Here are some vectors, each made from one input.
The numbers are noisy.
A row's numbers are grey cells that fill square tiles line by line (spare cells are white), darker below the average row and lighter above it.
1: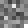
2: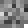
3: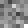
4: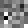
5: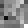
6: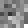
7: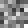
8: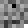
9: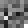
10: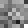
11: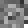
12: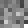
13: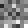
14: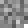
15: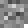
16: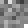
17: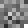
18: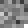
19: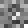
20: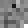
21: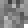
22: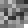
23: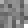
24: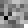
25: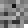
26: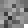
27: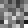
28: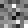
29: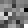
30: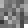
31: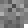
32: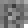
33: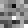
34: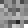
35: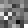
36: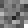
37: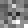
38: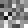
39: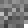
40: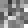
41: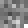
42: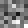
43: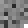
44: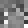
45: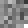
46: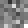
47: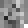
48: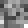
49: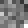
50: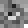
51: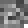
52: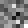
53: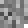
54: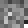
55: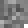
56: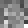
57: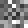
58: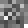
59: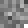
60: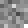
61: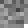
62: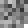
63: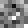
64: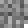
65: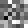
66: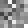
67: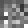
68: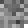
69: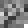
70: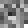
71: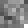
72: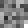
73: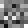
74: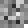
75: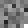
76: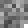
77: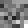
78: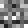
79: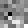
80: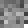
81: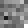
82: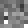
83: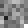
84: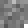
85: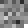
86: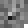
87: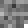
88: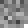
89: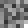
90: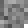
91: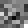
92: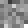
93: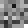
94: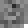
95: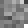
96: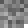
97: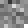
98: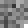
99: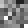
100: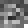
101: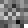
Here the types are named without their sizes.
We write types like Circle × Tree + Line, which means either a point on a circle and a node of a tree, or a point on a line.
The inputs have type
(Label + Tree) × Line.
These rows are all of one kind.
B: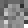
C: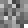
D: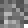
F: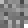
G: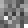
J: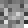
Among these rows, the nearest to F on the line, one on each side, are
C and J.
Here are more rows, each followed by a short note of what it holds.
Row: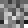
a label and a point on a line
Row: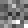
a label and a point on a line
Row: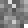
a label and a point on a line
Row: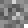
a point on a line and a node of a tree
